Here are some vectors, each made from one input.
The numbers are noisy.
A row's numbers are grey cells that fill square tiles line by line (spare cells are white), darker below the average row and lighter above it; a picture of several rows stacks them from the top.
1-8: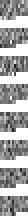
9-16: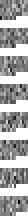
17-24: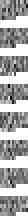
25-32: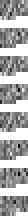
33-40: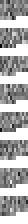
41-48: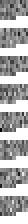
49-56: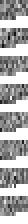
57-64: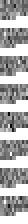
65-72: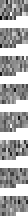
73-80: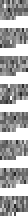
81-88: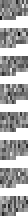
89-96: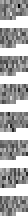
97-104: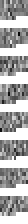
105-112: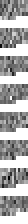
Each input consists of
either a point on a 9-point line, or a list of up to two points on a 5-point line.
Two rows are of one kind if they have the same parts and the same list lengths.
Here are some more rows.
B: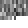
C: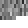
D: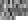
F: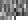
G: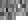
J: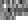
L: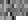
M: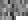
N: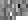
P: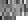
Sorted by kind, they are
B, F
C, P
D, G, J, L, M
N

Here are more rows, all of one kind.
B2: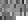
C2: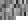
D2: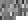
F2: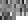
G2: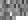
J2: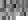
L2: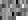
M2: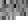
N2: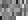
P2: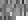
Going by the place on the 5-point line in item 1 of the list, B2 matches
C2, D2, F2 and P2.
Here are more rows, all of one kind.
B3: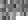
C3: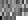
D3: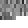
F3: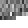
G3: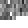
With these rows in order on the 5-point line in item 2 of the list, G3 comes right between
C3 and D3.
